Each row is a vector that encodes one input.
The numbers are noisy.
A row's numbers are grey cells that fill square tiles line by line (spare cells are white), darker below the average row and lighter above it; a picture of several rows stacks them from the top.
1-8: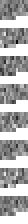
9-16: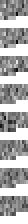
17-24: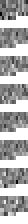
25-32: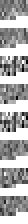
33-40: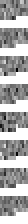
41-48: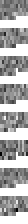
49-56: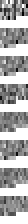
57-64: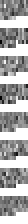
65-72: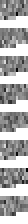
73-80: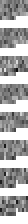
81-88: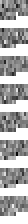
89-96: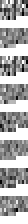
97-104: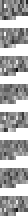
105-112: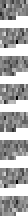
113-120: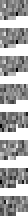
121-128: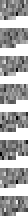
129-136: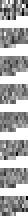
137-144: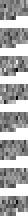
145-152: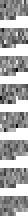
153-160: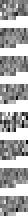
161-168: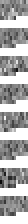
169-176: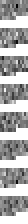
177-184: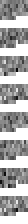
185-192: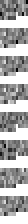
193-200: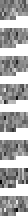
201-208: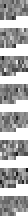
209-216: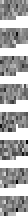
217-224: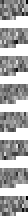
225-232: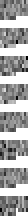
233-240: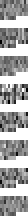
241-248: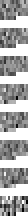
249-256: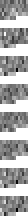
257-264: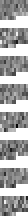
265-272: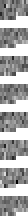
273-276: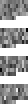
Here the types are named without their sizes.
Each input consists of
a list of points on a circle.
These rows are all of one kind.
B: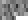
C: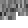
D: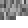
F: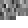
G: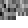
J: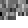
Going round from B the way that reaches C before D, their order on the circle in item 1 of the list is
B, C, J, G, F, D.
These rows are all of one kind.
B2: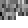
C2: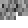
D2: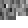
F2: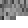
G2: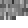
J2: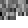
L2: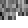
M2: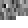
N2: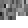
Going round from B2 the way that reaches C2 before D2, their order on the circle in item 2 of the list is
B2, C2, M2, G2, J2, D2, N2, F2, L2.
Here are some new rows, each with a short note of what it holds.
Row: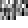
the empty list
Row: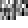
the empty list
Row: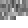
a list of two items
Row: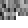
a list of two items
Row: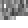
a list of one item
